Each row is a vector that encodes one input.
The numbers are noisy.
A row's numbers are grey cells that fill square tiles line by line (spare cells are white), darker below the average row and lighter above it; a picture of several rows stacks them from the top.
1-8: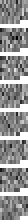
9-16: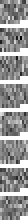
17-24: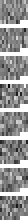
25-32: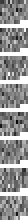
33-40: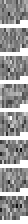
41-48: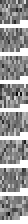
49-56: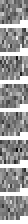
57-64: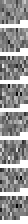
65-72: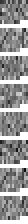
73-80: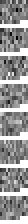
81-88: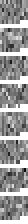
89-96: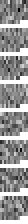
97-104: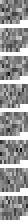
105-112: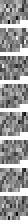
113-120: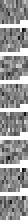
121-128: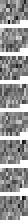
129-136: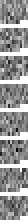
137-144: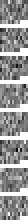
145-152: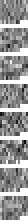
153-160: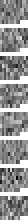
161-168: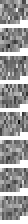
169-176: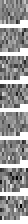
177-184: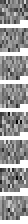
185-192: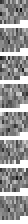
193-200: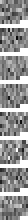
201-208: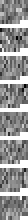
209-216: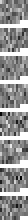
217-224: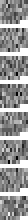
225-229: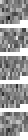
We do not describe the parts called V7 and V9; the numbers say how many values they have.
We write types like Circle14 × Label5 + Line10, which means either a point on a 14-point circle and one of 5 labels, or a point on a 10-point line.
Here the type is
Bool × V9 + (Line4 + Line6) × V7.
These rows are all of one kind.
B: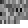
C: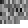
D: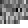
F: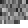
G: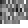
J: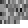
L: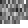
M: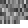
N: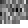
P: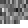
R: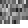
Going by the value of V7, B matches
C and J.
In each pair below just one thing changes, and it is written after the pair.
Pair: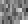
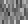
the true/false value
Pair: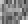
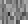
the true/false value
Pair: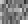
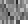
the true/false value
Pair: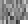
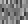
the value of V9
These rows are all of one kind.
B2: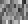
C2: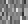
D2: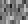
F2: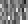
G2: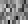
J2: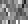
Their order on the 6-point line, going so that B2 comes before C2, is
G2, J2, B2, D2, C2, F2.
